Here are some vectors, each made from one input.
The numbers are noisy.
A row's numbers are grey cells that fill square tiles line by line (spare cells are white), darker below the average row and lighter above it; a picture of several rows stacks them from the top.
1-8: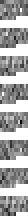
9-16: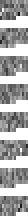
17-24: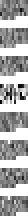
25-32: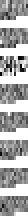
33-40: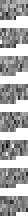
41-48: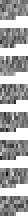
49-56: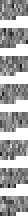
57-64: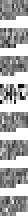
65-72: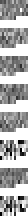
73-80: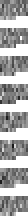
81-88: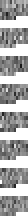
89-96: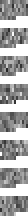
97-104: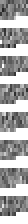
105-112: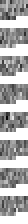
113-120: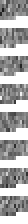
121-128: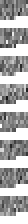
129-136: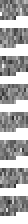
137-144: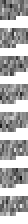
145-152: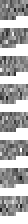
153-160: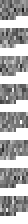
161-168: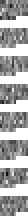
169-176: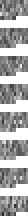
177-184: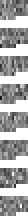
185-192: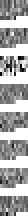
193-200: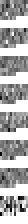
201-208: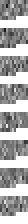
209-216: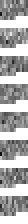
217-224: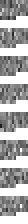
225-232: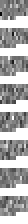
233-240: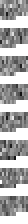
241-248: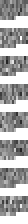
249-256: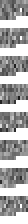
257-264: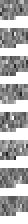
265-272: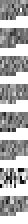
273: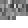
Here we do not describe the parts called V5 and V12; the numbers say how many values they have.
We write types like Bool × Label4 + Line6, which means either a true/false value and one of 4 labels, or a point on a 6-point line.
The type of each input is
Bool × Label9 × V5 × V12 + Unit.
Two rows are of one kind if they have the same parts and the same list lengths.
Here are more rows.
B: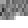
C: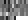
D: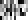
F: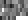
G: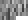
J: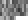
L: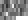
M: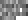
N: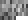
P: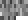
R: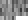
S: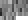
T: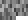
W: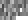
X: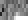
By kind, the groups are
B, C, F, G, J, L, M, N, P, R, S, T, W, X
D

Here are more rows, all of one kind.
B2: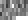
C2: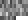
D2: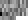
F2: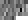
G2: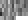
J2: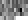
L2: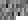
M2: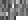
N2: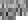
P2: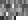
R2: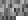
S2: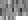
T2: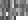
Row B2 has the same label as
M2, P2 and T2.
